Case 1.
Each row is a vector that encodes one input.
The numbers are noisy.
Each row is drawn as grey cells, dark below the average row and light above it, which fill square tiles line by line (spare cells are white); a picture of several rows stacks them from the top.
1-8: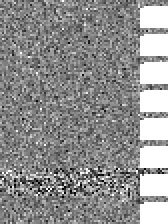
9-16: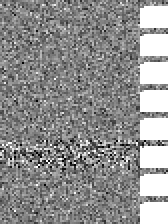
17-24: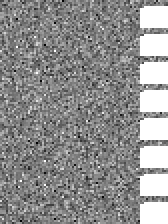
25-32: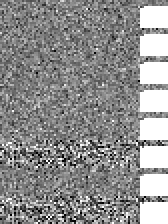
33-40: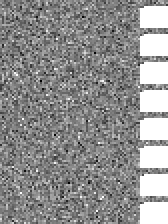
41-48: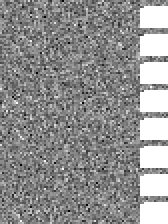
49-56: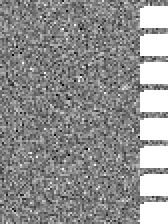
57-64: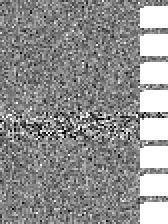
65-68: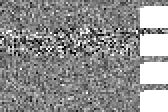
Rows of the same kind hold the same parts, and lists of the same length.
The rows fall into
2 kinds.
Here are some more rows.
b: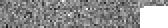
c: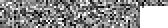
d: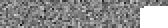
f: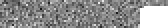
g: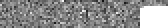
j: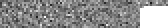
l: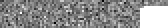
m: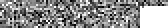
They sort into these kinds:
b, d, f, g, j, l
c, m

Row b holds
a node of a 9-node tree and three true/false values.
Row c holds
a fixed value.
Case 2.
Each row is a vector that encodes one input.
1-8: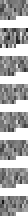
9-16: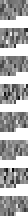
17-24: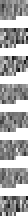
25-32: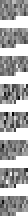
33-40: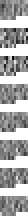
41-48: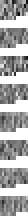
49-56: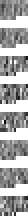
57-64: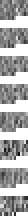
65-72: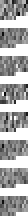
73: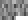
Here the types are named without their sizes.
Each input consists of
either a point on a circle, or three true/false values.
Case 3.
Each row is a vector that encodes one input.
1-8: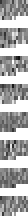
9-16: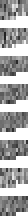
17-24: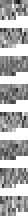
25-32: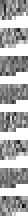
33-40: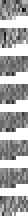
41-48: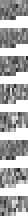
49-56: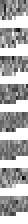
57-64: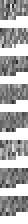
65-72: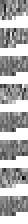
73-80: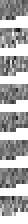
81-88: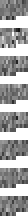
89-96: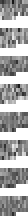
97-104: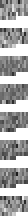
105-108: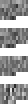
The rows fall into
3 kinds.
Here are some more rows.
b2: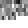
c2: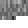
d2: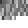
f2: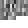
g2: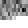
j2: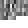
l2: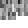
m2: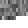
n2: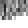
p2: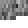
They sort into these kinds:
b2, d2, g2, l2, n2
c2, m2, p2
f2, j2

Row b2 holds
a point on a 9-point circle.
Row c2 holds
three true/false values.
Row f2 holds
a fixed value.
